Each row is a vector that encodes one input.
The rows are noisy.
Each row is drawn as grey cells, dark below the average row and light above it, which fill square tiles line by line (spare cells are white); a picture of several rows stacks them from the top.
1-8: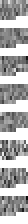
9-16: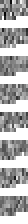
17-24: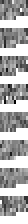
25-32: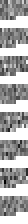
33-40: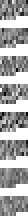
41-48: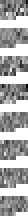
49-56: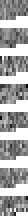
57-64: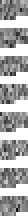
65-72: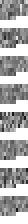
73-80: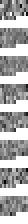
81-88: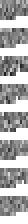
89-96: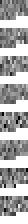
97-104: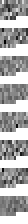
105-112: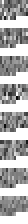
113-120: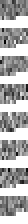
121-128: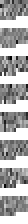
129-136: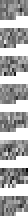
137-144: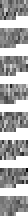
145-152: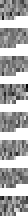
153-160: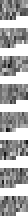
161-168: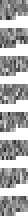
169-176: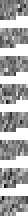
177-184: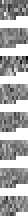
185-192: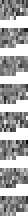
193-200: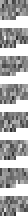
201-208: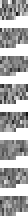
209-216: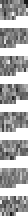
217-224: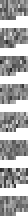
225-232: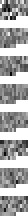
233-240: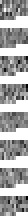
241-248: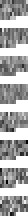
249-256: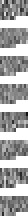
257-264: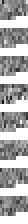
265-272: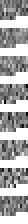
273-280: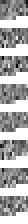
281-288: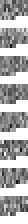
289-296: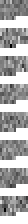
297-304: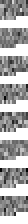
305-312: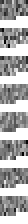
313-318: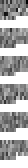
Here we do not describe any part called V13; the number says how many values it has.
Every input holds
a true/false value, together with either a point on a 10-point line, or a value of V13.
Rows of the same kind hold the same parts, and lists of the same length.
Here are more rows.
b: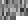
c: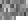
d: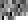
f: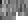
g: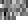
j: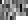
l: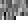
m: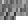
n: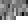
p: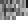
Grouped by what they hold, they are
b, f, g, j, l, m, p
c, d, n

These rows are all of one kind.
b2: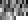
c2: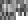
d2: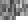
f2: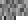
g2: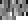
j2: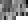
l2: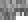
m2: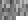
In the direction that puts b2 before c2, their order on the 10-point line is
g2, b2, c2, l2, m2, d2, j2, f2.
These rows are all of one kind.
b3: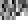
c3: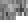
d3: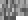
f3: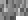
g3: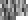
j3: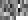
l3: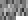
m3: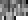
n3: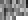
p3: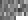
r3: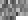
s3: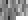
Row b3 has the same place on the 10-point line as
d3, g3, l3 and m3.
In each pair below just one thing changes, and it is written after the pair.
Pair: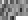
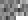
the place on the 10-point line
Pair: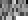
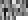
the place on the 10-point line
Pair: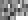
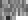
the place on the 10-point line
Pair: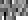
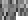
the true/false value
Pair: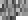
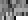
the true/false value
